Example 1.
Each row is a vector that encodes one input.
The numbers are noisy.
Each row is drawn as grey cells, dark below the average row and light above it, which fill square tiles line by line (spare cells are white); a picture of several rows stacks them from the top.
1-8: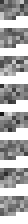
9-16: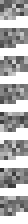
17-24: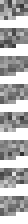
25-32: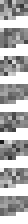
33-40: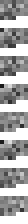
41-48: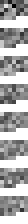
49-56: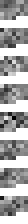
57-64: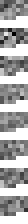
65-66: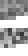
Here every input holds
a list of up to two points on a 7-point line.
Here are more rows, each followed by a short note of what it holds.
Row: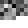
the empty list
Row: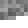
a list of one item
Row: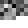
the empty list
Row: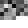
the empty list
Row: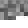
a list of two items
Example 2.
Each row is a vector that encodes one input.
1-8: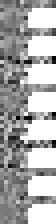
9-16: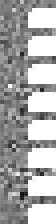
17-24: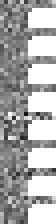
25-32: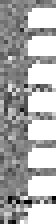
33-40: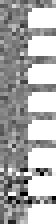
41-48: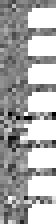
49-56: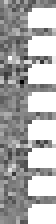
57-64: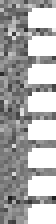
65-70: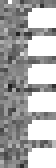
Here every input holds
a point on a 10-point line and a node of an 8-node tree.
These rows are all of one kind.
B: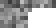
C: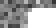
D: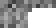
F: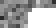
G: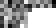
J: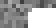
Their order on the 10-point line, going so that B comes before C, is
B, D, G, J, C, F.
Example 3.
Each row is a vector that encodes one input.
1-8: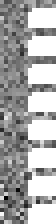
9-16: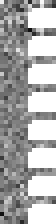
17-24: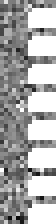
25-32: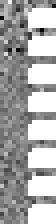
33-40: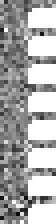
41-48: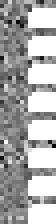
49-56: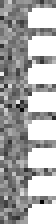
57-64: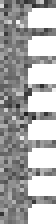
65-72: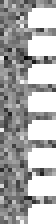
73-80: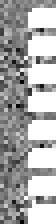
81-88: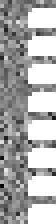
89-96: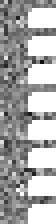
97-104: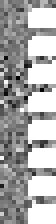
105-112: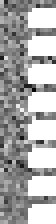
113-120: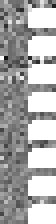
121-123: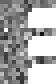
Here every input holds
either a point on an 11-point circle and a true/false value, or a fixed value.
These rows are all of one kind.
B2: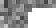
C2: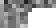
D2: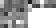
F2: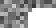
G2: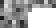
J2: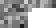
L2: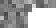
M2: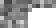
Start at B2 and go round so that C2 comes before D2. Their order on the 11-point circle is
B2, F2, C2, G2, L2, D2, M2, J2.
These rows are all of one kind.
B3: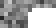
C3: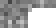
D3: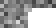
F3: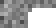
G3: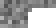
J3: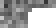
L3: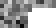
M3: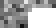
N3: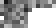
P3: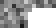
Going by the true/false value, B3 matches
F3 and L3.
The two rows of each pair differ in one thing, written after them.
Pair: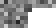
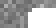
the place on the 11-point circle
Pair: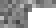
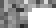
the place on the 11-point circle
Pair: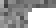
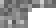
the place on the 11-point circle
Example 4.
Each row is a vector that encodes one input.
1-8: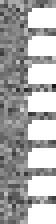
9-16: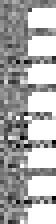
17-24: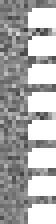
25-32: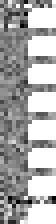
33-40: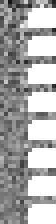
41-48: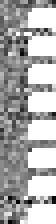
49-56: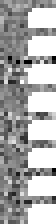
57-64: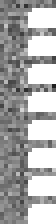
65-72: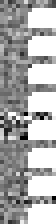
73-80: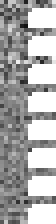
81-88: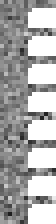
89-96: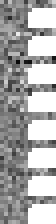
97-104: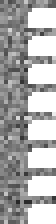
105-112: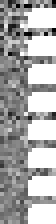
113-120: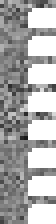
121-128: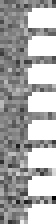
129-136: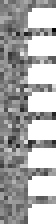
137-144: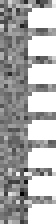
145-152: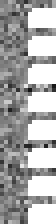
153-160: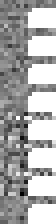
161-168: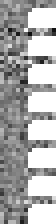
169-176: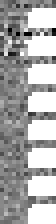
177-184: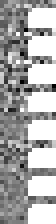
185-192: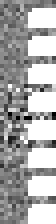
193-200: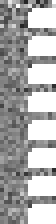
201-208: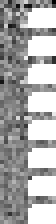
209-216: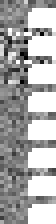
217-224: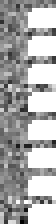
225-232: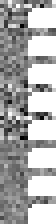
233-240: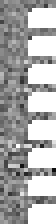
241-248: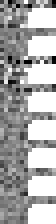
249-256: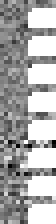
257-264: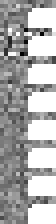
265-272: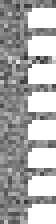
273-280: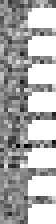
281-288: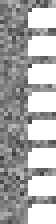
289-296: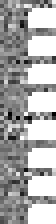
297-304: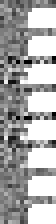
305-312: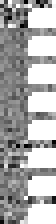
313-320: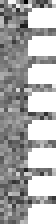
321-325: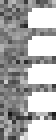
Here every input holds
either a point on a 10-point line, or a node of an 11-node tree.
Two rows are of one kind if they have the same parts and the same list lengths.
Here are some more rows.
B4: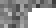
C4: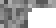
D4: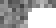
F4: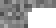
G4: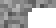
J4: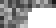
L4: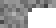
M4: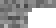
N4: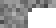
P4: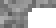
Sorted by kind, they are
B4, C4, F4, L4, M4, N4
D4, G4, J4, P4

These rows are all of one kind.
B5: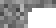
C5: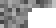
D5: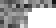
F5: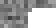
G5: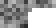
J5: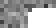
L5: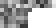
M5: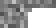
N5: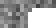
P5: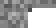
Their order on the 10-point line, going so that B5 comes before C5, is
B5, N5, M5, G5, F5, D5, C5, J5, L5, P5.
